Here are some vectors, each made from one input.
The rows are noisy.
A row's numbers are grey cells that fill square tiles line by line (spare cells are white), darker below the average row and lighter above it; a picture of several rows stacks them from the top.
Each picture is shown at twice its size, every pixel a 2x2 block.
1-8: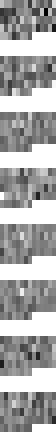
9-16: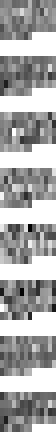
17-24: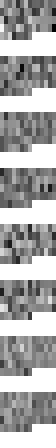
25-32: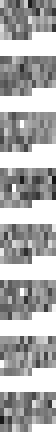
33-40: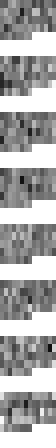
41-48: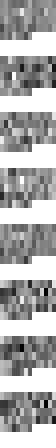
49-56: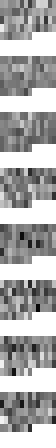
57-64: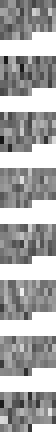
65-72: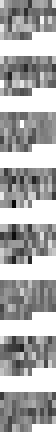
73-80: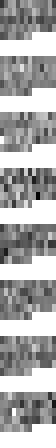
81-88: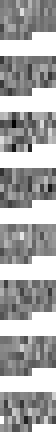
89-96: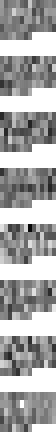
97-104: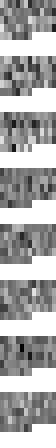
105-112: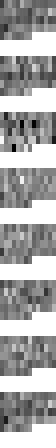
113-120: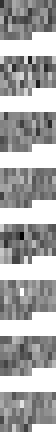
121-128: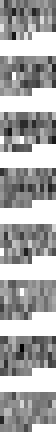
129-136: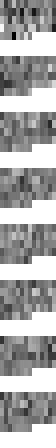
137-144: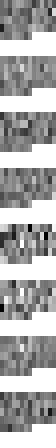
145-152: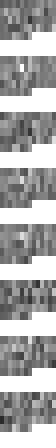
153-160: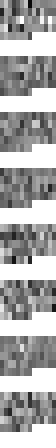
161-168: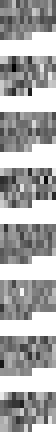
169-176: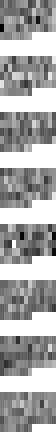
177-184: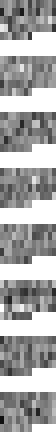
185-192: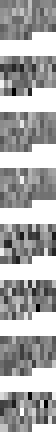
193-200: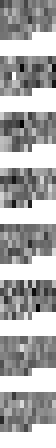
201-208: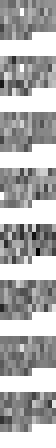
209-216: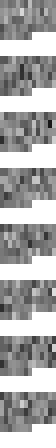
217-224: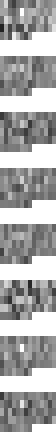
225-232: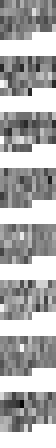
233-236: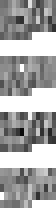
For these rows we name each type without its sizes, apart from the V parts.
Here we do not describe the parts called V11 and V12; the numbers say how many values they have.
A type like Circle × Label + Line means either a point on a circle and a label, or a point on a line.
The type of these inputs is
Line × (Line + V11) + V12.
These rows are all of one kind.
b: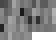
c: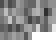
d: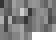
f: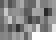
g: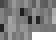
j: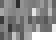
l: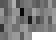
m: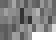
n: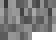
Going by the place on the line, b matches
c, d and f.
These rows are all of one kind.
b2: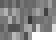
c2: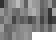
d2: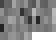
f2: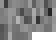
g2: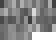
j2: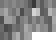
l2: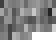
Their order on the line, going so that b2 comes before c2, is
b2, l2, j2, c2, d2, f2, g2.
